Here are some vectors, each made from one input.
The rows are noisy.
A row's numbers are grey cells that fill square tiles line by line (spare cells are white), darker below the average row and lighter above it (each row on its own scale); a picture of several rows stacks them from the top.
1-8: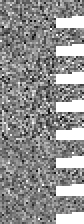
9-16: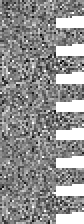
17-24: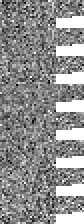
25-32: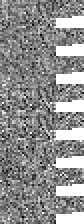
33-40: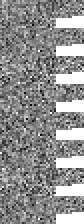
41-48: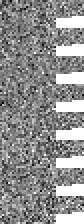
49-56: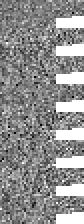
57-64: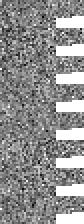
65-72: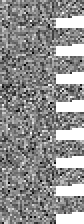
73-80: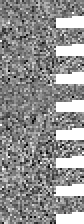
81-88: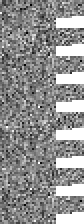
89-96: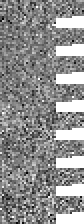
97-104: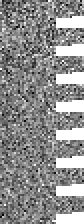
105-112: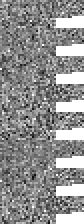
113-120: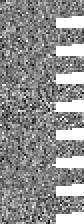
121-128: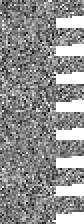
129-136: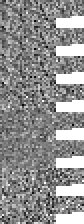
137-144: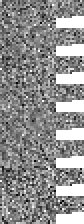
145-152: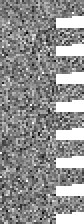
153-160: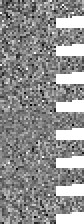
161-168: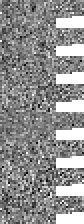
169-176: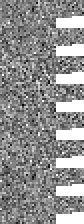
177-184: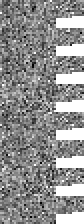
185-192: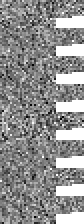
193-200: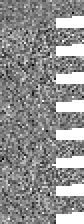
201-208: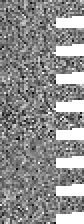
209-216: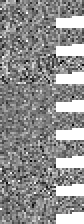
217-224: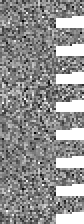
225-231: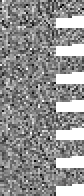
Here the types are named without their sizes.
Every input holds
either a node of a tree and a true/false value, or a list of points on a line.
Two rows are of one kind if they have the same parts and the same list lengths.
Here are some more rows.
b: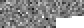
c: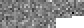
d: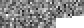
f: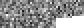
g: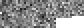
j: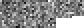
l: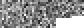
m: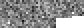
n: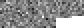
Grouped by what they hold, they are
b, m, n
c, g, j
d, f
l

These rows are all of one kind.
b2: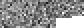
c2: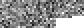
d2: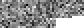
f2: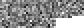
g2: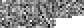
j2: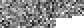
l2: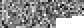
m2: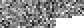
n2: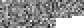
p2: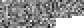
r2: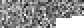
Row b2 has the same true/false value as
l2 and r2.
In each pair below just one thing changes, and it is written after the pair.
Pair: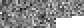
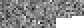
the place on the line in item 1 of the list
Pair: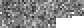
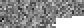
the place on the line in item 1 of the list
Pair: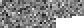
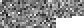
the place on the line in item 2 of the list
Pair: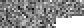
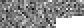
the place on the line in item 2 of the list
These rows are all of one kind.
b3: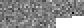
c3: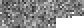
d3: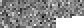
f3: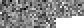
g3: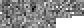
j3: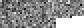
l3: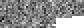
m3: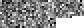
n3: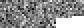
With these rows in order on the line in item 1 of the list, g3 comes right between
c3 and n3.
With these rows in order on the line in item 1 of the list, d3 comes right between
f3 and j3.
